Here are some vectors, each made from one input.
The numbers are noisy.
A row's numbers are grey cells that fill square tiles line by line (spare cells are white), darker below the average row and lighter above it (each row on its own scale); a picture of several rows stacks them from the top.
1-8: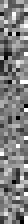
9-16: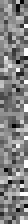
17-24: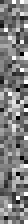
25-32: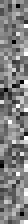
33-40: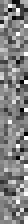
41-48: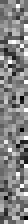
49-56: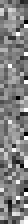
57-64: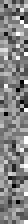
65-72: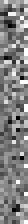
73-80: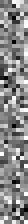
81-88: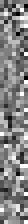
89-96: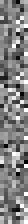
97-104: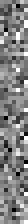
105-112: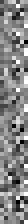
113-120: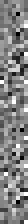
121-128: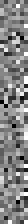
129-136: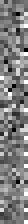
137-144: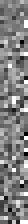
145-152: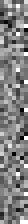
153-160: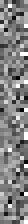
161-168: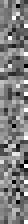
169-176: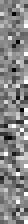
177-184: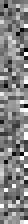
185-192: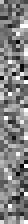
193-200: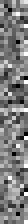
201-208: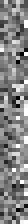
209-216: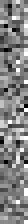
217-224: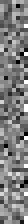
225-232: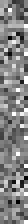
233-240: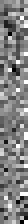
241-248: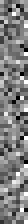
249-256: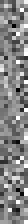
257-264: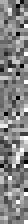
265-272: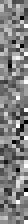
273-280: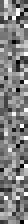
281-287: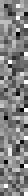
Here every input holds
one of 6 labels, together with either one of 10 labels, or three true/false values.
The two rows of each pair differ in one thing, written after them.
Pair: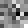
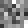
one of the three true/false values
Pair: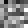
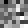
one of the three true/false values
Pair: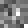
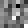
the label
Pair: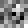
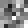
the label
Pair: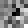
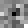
one of the three true/false values
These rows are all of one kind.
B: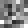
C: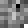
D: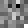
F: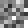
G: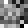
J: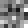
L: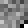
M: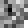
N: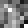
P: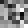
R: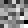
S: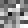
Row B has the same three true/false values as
P, R and S.
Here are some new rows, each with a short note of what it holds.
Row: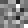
one of 6 labels and one of 10 labels
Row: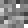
one of 6 labels and three true/false values
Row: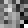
one of 6 labels and three true/false values
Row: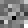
one of 6 labels and one of 10 labels
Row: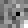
one of 6 labels and one of 10 labels
